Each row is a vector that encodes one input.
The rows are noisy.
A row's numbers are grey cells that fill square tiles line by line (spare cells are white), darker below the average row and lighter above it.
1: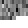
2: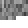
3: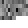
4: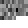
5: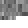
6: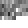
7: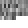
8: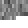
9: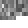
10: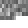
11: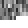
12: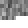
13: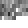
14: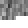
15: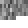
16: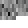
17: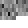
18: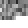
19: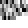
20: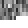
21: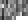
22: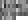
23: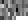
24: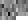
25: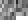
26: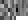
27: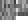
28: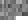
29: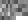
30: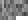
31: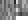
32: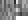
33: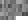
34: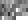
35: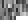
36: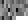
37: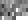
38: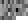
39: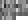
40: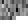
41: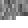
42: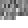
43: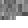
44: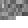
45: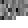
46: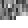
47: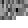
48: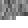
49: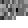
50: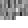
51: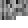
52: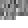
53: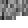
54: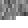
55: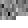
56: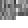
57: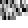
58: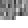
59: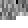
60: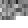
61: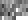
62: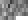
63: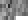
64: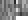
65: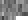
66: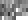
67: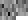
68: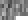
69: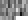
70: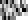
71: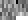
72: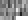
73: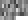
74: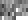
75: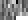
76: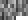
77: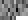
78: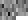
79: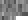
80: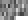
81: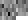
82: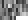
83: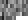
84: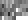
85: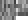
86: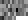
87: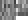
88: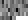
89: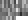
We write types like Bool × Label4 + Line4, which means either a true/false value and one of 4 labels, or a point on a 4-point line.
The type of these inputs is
List3(Line5).
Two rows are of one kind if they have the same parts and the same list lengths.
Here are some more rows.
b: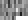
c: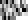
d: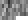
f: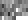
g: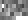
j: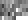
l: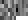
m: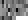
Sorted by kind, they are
b, d, m
c
f, j
g, l

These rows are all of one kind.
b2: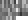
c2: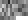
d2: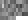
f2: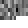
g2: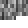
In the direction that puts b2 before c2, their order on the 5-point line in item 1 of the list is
b2, d2, c2, g2, f2.
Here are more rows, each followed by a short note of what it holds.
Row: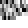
the empty list
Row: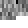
a list of one item
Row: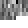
a list of one item
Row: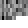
a list of three items
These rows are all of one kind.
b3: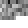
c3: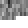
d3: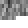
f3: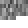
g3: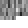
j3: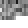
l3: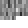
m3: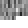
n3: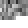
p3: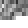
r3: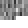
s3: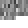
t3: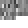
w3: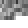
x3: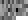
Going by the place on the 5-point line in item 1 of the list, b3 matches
j3, n3, p3 and w3.
